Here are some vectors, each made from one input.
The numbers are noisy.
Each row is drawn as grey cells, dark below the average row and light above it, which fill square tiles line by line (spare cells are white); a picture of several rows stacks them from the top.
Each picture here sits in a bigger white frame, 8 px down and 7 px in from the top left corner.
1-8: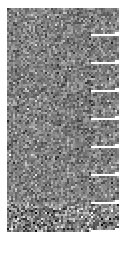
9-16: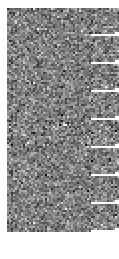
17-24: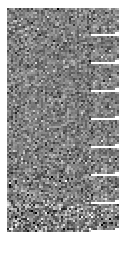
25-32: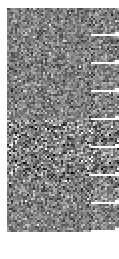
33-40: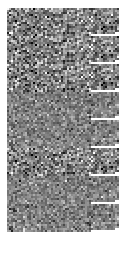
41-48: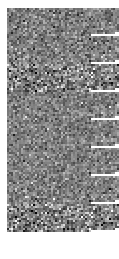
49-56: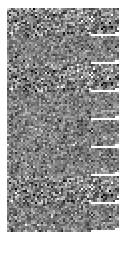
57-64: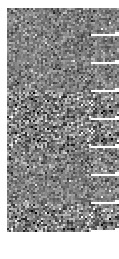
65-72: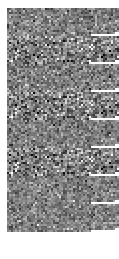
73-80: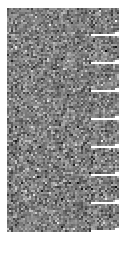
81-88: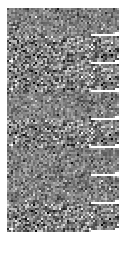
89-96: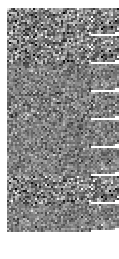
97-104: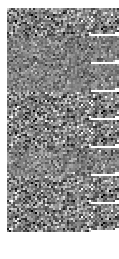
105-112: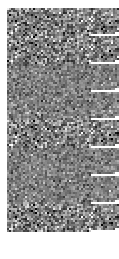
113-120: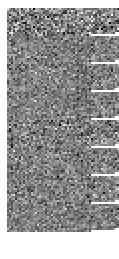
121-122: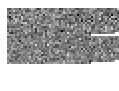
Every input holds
either one of 5 labels, or a point on each of four 4-point lines.
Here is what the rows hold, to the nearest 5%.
About 30% of them hold one of 5 labels. The rest hold a point on each of four 4-point lines.
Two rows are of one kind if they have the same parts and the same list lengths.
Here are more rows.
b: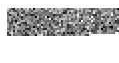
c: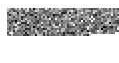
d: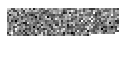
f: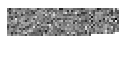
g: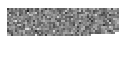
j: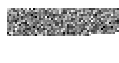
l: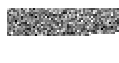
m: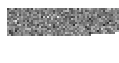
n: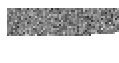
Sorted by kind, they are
b, c, d, j, l
f, g, m, n

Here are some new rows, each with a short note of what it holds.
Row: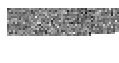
a point on each of four 4-point lines
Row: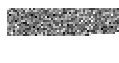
one of 5 labels
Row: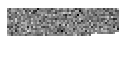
a point on each of four 4-point lines
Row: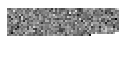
a point on each of four 4-point lines
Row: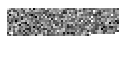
one of 5 labels
